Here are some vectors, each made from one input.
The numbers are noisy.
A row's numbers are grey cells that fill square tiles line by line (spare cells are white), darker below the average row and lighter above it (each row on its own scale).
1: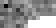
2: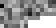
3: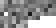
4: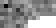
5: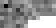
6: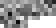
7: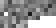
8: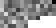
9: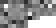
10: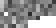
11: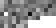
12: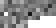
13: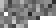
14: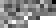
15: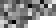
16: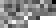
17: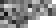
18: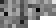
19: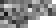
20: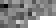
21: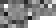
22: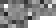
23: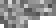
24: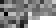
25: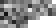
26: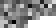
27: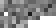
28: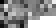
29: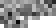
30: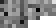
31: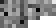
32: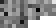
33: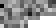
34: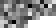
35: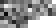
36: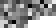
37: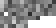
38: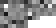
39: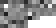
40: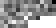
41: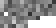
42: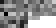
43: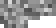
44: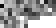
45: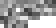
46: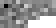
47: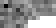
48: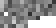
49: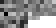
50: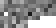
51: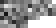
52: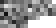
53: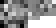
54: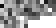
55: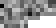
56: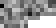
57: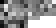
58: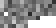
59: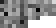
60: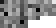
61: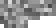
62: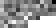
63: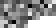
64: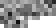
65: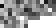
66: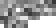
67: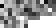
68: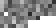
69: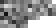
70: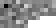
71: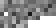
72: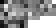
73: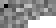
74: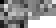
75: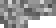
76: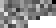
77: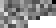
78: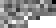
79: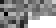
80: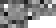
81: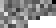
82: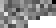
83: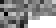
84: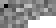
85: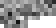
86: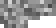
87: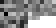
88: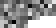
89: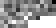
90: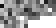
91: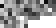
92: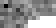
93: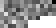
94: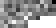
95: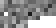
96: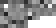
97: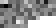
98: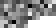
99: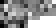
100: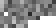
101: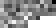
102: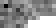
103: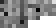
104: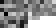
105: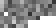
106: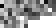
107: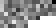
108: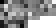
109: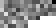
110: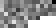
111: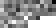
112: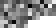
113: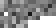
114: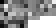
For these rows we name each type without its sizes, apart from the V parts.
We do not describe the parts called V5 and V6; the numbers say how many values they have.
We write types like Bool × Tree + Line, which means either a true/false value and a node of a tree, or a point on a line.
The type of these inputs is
Bool × V5 + Line + V6.
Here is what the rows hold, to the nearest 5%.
About 30% of them hold a point on a line. About 30% of them hold a true/false value and a value of V5. The rest hold a value of V6.
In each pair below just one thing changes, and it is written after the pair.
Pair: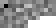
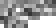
the true/false value
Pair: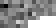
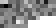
the value of V5
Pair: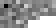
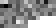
the value of V5
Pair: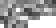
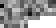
the value of V5
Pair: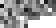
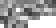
the value of V5
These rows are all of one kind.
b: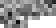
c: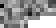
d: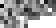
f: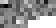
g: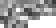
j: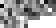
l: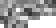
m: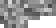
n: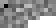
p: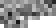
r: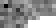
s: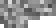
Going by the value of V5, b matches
p and r.
